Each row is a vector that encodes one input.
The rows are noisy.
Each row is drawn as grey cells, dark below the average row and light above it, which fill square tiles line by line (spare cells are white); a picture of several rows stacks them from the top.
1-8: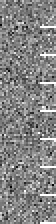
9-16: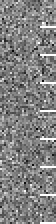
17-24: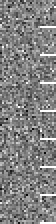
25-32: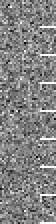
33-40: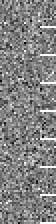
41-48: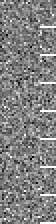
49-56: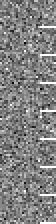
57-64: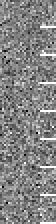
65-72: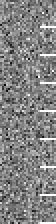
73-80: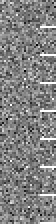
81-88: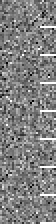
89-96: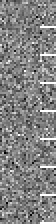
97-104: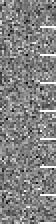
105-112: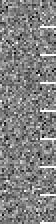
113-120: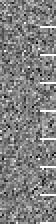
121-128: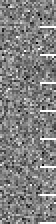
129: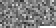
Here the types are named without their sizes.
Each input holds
a label and a point on a line.
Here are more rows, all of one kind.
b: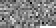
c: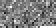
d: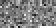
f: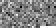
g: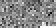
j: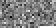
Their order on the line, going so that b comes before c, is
b, d, j, c, f, g.
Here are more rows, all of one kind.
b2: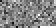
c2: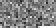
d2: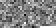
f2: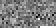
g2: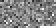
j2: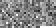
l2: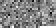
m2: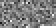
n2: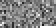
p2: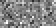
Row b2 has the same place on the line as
g2, j2, l2 and p2.
